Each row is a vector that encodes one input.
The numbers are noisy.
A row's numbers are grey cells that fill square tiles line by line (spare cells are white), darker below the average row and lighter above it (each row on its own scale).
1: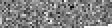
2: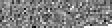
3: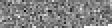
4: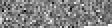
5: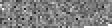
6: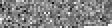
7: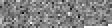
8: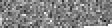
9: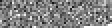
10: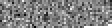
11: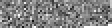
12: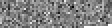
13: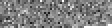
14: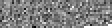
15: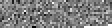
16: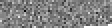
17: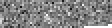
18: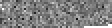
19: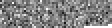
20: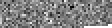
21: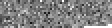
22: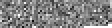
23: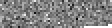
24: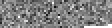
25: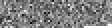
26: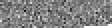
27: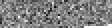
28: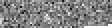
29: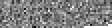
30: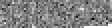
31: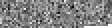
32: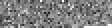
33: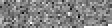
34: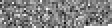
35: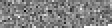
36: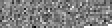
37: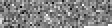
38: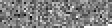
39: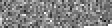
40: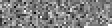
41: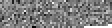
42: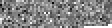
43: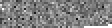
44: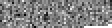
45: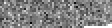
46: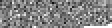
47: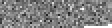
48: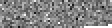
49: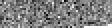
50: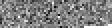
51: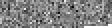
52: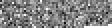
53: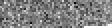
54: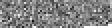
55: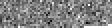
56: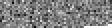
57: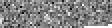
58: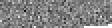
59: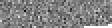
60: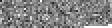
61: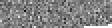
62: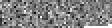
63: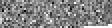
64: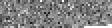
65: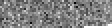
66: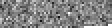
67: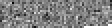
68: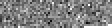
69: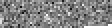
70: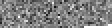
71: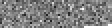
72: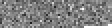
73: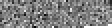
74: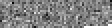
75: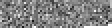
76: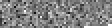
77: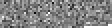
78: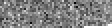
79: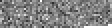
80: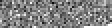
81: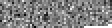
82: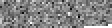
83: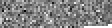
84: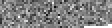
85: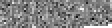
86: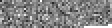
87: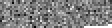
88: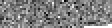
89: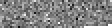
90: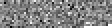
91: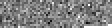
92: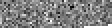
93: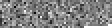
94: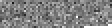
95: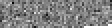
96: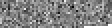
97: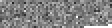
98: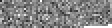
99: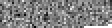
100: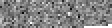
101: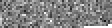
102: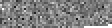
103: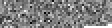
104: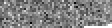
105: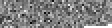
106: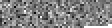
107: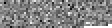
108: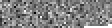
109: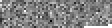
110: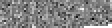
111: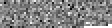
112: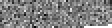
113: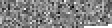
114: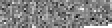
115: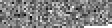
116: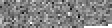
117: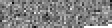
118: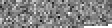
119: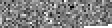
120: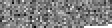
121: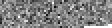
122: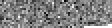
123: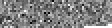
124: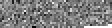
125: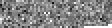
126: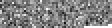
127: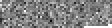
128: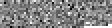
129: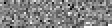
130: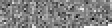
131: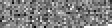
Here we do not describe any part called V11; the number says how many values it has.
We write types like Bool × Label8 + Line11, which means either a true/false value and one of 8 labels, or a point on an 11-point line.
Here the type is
Bool × (Line7 + V11).
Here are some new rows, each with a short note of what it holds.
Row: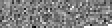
a true/false value and a value of V11
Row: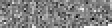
a point on a 7-point line and a true/false value
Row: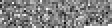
a point on a 7-point line and a true/false value
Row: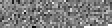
a true/false value and a value of V11
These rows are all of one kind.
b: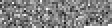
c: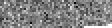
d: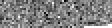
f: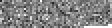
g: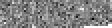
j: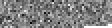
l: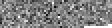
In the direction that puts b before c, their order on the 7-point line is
b, f, j, g, l, d, c.
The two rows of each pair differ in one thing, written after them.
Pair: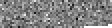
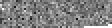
the true/false value
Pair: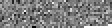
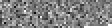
the value of V11
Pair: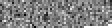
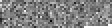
the value of V11
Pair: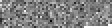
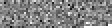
the true/false value
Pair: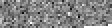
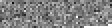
the true/false value
